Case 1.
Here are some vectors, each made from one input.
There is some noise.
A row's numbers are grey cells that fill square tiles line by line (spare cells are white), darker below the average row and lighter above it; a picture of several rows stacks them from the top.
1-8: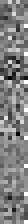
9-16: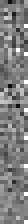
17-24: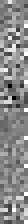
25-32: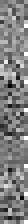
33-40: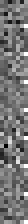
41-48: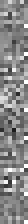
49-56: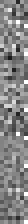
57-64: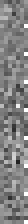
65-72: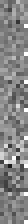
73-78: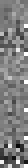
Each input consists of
a node of a 12-node tree.
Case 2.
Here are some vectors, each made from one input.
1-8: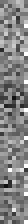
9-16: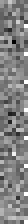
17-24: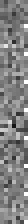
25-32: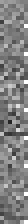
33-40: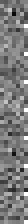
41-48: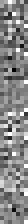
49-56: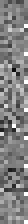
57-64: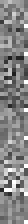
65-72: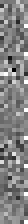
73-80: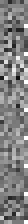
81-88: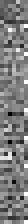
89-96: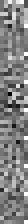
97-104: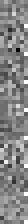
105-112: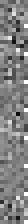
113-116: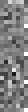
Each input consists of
a point on an 8-point circle.
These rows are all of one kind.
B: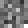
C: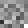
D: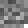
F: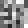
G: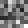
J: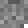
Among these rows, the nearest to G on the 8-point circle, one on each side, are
C and F.
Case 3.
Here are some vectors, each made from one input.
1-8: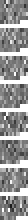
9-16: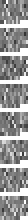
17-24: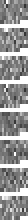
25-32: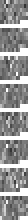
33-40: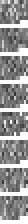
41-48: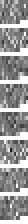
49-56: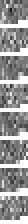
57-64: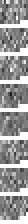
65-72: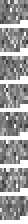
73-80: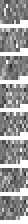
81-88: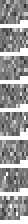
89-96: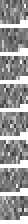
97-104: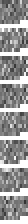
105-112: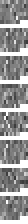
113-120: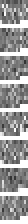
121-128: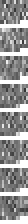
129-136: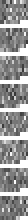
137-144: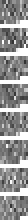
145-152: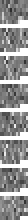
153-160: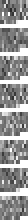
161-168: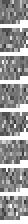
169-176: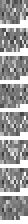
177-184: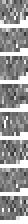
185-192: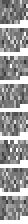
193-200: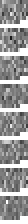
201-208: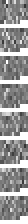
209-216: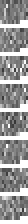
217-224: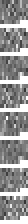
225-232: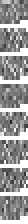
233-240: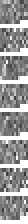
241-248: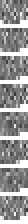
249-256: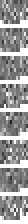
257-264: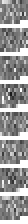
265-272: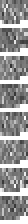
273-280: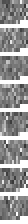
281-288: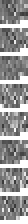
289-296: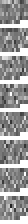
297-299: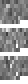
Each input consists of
a point on a 20-point circle.
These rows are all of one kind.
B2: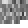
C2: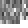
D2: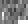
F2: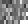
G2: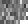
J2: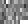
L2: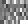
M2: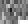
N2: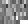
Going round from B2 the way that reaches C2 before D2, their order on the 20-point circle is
B2, C2, M2, D2, G2, F2, L2, J2, N2.
